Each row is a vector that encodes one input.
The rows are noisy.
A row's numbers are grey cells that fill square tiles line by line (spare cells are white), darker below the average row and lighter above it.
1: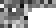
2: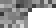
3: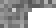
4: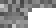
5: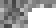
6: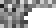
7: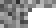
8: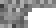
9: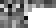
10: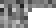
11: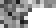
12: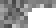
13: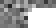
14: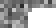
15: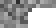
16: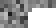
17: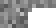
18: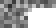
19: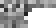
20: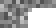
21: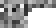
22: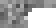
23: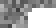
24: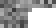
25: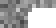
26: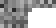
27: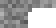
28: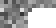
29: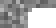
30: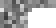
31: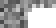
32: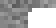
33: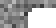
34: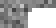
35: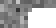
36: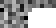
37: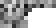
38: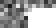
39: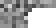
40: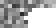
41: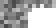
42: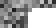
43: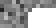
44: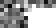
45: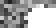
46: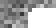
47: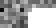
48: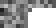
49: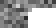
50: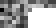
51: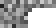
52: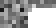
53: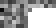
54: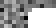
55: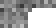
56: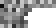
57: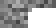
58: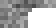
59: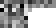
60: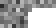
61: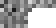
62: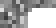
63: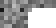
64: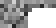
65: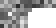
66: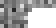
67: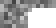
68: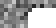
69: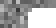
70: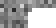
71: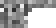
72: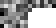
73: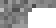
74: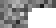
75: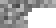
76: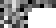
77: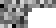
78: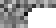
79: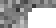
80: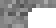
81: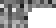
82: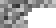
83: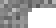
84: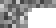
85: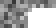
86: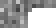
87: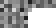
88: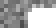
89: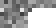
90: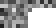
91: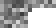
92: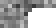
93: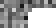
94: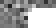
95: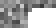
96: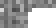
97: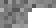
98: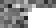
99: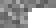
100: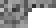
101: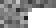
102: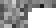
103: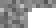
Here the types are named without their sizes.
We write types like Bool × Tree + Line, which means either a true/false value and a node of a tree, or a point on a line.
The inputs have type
List(Line).
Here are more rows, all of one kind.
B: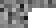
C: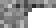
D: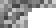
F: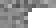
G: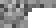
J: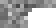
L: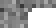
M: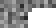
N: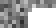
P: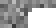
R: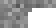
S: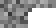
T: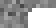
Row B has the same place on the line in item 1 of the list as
L, M, S and T.
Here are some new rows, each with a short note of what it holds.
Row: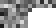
the empty list
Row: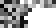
the empty list
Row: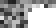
the empty list
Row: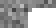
a list of one item
